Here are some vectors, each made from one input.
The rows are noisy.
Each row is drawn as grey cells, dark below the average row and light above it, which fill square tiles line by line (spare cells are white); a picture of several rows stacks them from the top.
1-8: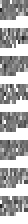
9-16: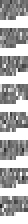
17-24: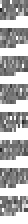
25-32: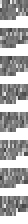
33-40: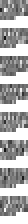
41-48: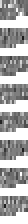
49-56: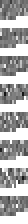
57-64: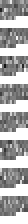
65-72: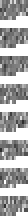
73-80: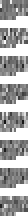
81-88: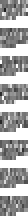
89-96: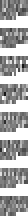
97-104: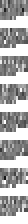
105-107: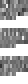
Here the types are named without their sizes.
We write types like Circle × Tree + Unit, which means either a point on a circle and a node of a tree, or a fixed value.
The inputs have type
Bool × Bool × Bool.
